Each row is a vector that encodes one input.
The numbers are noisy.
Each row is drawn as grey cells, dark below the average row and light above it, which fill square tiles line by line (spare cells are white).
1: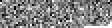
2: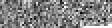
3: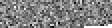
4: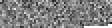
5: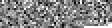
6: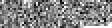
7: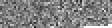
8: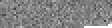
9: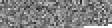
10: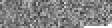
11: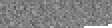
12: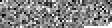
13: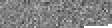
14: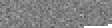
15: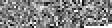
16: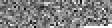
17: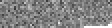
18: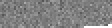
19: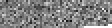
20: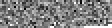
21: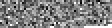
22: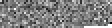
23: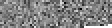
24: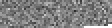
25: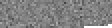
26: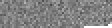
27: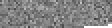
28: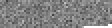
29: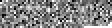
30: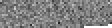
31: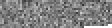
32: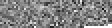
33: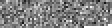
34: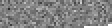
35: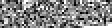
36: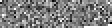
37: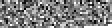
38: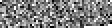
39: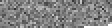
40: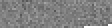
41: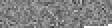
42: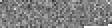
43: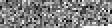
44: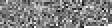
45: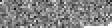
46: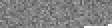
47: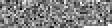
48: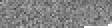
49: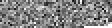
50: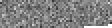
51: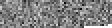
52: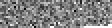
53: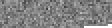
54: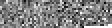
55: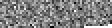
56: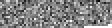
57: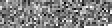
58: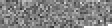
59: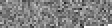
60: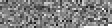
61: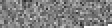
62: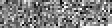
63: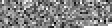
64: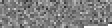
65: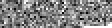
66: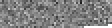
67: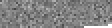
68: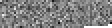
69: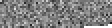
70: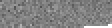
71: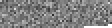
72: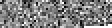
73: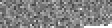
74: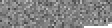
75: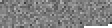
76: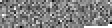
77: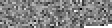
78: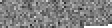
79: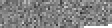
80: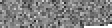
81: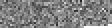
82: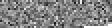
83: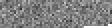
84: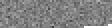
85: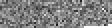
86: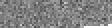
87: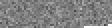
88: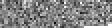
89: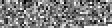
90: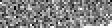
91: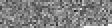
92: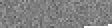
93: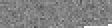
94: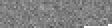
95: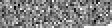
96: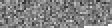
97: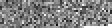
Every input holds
either a fixed value, or three labels (each one of 4) and four true/false values.
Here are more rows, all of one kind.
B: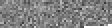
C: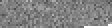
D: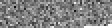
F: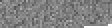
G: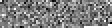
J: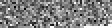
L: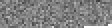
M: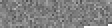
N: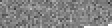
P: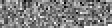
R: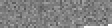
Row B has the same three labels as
C and N.
